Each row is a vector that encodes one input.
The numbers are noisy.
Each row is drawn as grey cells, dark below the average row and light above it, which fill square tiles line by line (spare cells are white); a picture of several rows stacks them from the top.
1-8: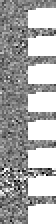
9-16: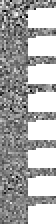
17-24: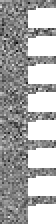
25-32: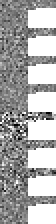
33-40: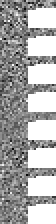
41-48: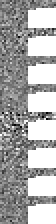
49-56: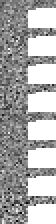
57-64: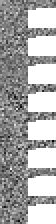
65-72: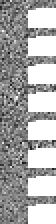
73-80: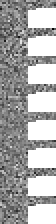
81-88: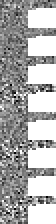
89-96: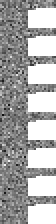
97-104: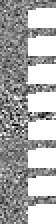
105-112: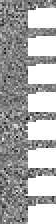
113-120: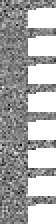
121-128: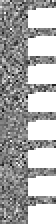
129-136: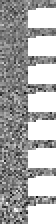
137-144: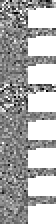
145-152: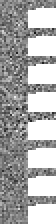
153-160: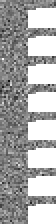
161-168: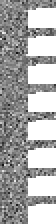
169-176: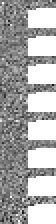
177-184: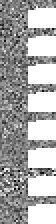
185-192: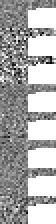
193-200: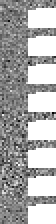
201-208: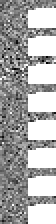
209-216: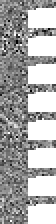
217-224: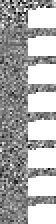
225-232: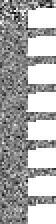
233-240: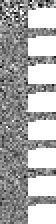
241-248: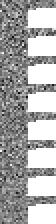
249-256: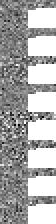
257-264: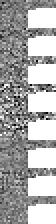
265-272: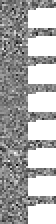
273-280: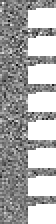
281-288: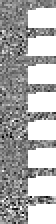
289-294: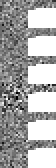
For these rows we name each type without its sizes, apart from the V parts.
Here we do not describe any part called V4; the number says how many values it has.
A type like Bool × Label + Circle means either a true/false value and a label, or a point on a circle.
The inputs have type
Bool × Bool × Bool × (Circle + List(V4)) + Label.
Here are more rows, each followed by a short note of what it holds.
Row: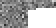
three true/false values, together with the empty list
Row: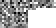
a label
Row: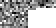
a label
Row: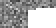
three true/false values, together with a list of two items
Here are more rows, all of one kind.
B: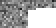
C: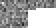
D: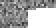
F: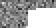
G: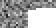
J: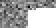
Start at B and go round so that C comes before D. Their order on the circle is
B, G, F, C, D, J.
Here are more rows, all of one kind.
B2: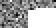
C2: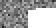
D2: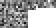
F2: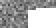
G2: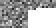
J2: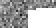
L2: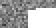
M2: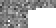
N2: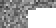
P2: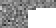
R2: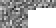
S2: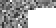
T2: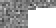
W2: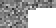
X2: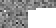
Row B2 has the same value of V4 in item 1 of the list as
G2, P2, R2 and X2.
